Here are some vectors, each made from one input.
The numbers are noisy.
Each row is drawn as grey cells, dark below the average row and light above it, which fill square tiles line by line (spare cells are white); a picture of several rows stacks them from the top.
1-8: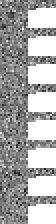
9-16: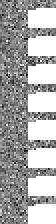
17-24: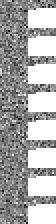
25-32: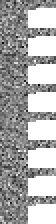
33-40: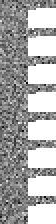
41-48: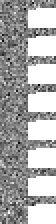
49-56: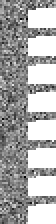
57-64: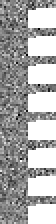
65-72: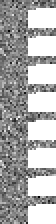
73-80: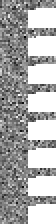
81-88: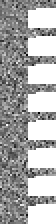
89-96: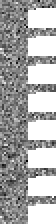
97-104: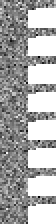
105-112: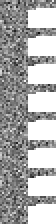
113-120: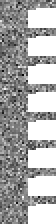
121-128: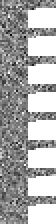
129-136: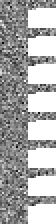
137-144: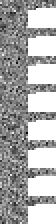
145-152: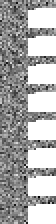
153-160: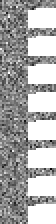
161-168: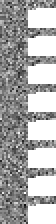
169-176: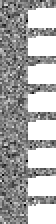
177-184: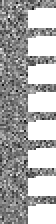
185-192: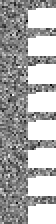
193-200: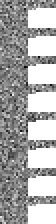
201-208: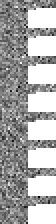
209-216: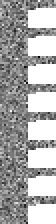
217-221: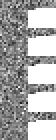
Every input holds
either a point on a 20-point circle, or one of 8 labels, or a point on a 13-point line.
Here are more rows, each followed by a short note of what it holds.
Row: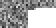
a point on a 13-point line
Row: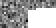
one of 8 labels
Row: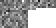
a point on a 20-point circle
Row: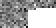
a point on a 20-point circle
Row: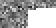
one of 8 labels
